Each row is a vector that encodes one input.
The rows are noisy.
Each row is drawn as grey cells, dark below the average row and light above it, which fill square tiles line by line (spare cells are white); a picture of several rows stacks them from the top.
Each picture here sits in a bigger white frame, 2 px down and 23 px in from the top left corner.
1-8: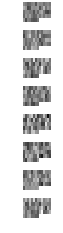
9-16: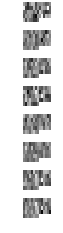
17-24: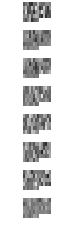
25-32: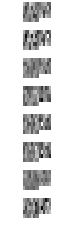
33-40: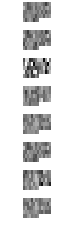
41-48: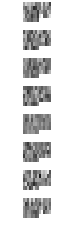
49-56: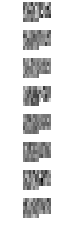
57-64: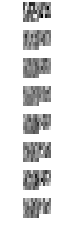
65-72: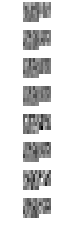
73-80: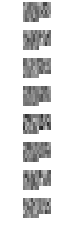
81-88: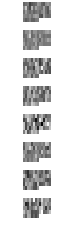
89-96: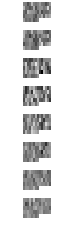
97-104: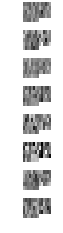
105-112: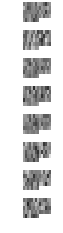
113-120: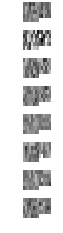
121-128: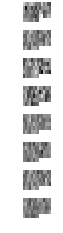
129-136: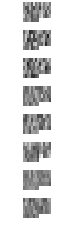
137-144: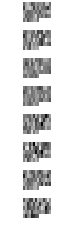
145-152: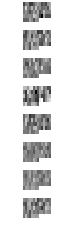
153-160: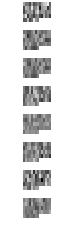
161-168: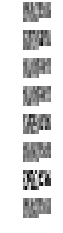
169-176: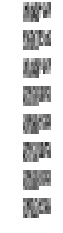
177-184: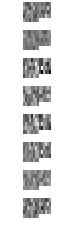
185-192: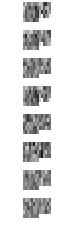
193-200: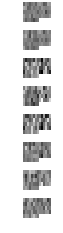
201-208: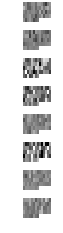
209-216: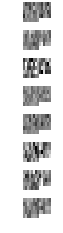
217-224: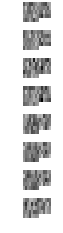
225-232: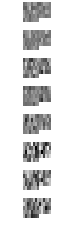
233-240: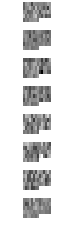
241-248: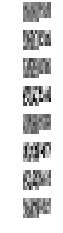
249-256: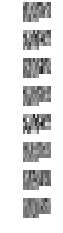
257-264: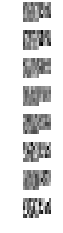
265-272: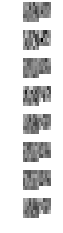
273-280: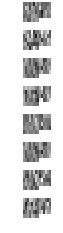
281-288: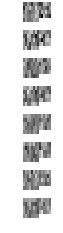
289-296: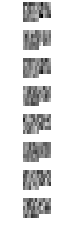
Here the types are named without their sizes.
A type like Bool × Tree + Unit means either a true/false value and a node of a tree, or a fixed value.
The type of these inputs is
List(Line).
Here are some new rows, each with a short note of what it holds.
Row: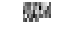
the empty list
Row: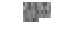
a list of one item
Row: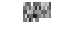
the empty list
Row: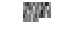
a list of one item
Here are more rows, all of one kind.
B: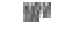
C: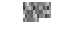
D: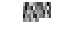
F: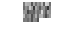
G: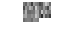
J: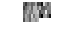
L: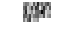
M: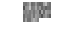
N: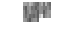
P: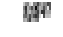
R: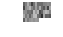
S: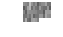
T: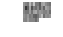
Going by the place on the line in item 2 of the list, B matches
D, L and N.
